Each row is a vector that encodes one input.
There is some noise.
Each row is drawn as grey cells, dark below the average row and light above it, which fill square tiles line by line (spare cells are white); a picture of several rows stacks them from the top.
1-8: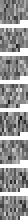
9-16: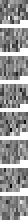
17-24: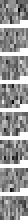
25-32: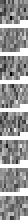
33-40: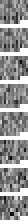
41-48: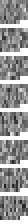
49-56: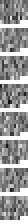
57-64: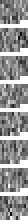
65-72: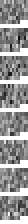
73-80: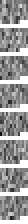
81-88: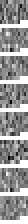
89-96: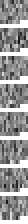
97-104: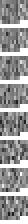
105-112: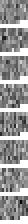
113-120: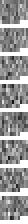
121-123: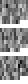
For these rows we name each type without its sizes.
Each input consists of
a node of a tree, together with either a point on a line, or a node of a tree.
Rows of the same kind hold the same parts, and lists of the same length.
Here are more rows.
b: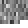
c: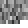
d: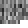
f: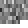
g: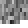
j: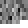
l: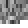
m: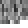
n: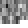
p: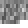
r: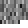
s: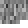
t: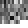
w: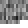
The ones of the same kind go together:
b, d, j, m, r, t
c, f, g, l, n, p, s, w

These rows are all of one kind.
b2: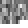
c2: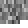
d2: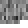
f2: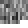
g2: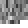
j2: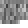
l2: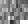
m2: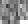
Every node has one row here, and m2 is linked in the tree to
b2 and j2.
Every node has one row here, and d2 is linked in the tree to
f2 and j2.
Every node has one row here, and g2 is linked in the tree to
c2 and l2.
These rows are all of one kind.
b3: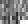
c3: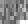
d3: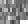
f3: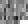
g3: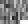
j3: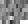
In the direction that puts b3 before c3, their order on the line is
j3, b3, c3, g3, f3, d3.
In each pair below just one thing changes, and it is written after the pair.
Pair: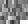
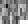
the node of the tree
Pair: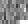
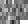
the node of the tree
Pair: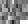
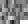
the place on the line
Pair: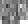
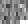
the place on the line
